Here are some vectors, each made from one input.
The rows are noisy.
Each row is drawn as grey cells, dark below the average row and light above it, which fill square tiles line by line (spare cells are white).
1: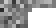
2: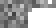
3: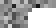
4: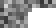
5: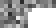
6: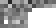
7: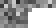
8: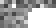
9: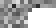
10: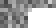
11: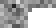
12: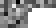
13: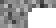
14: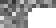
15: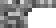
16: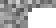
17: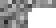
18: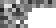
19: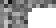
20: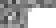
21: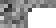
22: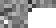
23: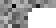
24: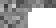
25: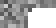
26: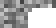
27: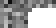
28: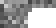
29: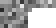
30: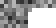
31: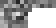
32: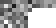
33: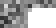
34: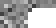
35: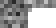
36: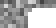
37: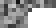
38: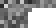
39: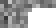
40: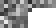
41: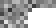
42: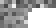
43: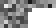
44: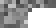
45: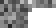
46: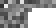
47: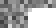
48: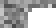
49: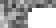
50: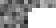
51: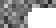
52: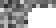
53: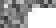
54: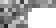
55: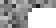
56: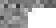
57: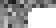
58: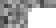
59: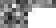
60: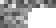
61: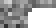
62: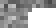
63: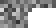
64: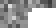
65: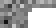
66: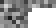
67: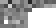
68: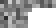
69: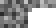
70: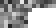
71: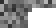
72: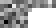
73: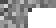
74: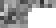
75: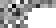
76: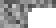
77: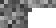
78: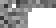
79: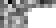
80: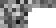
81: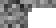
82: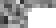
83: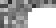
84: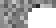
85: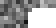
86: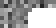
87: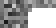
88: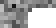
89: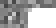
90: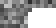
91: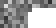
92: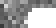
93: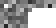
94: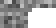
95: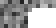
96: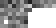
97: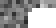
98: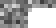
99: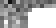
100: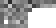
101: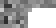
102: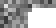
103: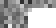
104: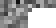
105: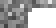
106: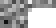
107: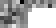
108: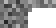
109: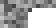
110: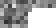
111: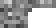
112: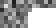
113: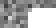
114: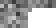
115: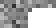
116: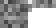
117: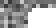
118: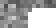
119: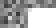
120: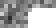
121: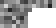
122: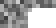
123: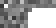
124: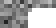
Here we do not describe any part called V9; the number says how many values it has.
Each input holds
a value of V9, together with either a point on a 6-point circle and a true/false value, or a value of V9.
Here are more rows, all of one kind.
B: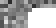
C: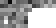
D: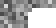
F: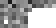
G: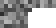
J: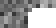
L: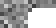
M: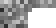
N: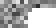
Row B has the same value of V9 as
C and F.
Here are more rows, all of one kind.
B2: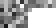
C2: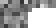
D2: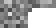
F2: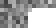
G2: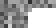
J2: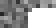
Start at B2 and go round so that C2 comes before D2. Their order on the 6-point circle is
B2, G2, C2, D2, F2, J2.
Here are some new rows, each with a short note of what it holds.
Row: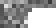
a point on a 6-point circle, a true/false value and a value of V9
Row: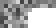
a point on a 6-point circle, a true/false value and a value of V9
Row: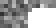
a point on a 6-point circle, a true/false value and a value of V9
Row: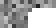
a point on a 6-point circle, a true/false value and a value of V9
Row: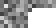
a point on a 6-point circle, a true/false value and a value of V9
